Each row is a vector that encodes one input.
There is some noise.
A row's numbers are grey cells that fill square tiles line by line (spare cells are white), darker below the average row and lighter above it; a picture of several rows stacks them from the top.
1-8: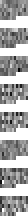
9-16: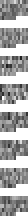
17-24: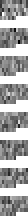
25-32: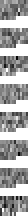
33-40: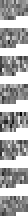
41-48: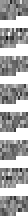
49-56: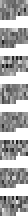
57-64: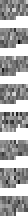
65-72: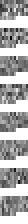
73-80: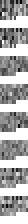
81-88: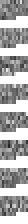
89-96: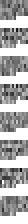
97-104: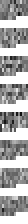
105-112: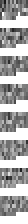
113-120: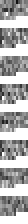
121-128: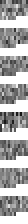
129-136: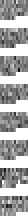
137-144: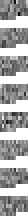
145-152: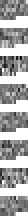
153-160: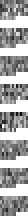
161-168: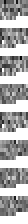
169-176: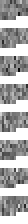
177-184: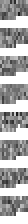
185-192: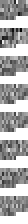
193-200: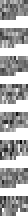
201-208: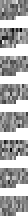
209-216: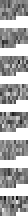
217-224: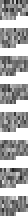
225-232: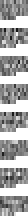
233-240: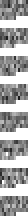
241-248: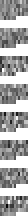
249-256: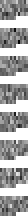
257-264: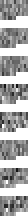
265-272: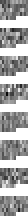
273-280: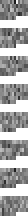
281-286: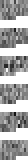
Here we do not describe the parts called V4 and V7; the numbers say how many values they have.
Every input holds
one of 6 labels, together with either one of 11 labels and a value of V4, or a value of V7.
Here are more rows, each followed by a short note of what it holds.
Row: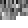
one of 6 labels and a value of V7
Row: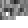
one of 6 labels and a value of V7
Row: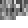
one of 6 labels and a value of V7
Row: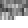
one of 6 labels and a value of V7
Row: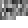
one of 6 labels and a value of V7
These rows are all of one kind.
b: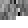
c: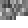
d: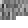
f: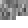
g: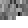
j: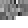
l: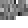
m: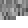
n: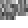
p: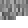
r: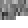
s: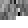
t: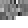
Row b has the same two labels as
g, j, s and t.
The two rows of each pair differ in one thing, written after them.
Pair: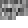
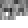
the value of V7
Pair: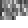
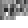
the value of V7
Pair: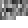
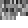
the label
